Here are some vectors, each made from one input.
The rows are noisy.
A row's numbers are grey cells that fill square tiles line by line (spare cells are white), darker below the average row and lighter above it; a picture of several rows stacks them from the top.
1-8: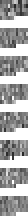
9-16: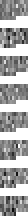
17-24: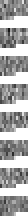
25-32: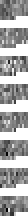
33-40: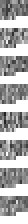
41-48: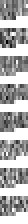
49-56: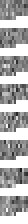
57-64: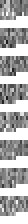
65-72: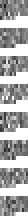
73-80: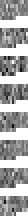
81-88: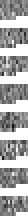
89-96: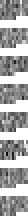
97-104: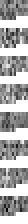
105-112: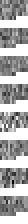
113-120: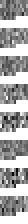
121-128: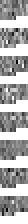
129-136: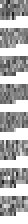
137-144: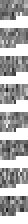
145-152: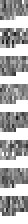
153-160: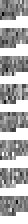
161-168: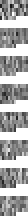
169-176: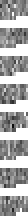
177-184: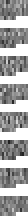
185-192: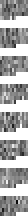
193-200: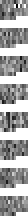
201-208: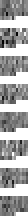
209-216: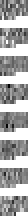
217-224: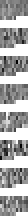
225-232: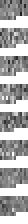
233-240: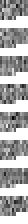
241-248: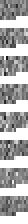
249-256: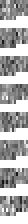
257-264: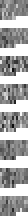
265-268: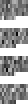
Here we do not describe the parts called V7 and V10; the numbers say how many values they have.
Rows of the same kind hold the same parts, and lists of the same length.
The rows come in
2 kinds.
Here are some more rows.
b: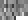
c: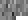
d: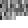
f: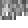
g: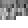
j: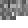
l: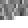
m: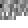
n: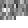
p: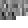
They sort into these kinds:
b, d, f, g, l, m, n
c, j, p

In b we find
a node of a 12-node tree, a true/false value and a value of V7.
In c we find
a node of a 12-node tree and a value of V10.
